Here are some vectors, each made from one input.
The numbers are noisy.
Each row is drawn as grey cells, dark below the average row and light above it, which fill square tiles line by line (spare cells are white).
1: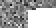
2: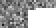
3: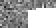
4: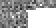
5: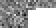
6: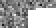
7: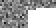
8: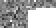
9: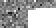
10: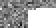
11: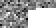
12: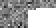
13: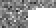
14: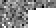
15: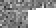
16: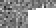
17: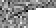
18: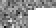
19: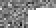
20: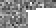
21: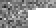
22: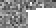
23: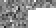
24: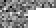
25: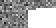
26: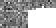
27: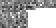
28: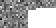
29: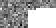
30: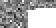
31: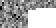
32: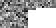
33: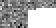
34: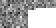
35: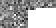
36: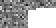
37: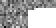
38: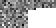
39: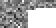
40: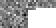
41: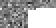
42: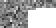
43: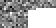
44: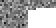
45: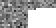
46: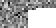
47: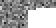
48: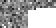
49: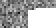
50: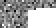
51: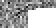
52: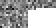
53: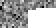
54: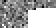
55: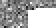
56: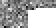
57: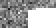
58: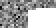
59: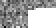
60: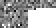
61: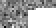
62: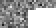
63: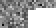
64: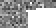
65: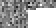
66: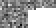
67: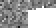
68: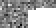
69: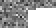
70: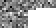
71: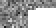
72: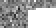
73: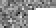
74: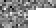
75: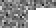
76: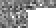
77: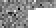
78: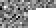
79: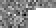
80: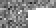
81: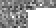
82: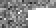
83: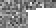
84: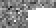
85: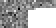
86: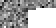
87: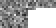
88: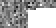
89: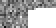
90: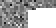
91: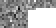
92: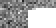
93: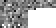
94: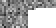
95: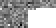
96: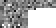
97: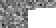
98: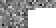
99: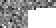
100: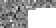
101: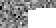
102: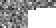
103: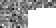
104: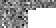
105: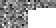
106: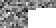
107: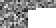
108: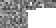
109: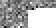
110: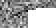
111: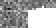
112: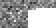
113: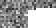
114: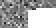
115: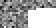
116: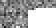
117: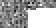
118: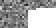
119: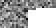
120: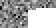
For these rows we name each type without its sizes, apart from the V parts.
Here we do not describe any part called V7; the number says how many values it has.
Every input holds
a value of V7, together with either a node of a tree, or a list of points on a line.
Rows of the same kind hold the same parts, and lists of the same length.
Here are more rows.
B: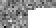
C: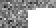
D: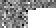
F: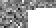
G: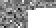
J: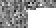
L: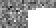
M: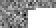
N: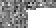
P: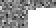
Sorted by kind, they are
B, L, M, P
C
D
F, G, J, N

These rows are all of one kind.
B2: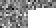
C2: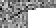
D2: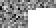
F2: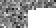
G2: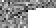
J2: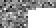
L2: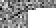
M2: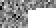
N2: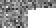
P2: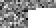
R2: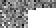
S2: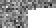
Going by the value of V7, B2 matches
F2, N2 and S2.
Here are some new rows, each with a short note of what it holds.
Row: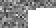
a value of V7, together with a list of two items
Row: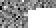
a node of a tree and a value of V7
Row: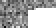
a value of V7, together with a list of two items
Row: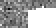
a value of V7, together with a list of two items
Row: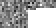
a value of V7, together with the empty list
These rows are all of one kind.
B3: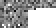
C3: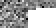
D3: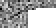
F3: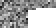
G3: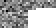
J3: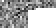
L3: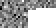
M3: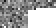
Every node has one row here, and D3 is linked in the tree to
B3.
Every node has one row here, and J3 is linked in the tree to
C3.
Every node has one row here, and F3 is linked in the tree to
L3 and M3.
